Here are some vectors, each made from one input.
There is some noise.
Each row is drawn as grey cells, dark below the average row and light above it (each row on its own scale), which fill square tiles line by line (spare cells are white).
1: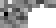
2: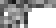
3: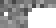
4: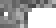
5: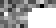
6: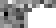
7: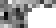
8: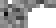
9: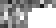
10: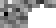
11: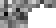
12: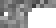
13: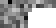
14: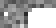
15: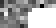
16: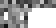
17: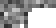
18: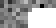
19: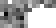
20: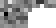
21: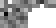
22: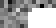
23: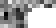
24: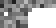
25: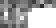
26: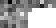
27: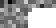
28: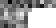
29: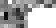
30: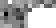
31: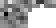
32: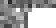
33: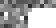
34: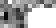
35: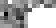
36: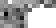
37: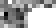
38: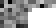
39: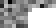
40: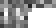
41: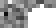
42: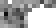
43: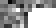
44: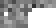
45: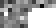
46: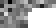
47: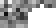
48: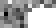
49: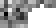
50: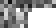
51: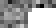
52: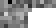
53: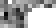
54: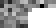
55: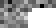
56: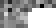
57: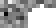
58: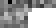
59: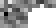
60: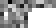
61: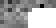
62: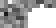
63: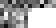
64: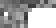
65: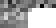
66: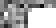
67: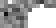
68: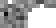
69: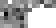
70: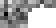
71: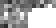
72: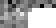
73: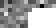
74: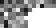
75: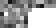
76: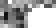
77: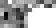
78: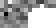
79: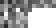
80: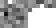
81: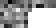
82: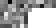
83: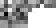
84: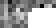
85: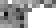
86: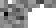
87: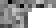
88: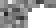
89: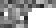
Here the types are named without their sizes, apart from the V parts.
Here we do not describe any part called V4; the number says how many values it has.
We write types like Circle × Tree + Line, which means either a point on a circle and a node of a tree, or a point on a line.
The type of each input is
(Label × V4 + Unit) × Line.
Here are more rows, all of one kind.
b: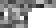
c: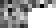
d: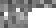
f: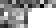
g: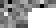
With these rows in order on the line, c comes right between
d and g.
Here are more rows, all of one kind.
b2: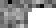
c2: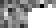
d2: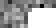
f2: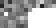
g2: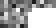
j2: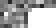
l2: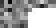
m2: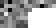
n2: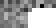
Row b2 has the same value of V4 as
l2 and m2.
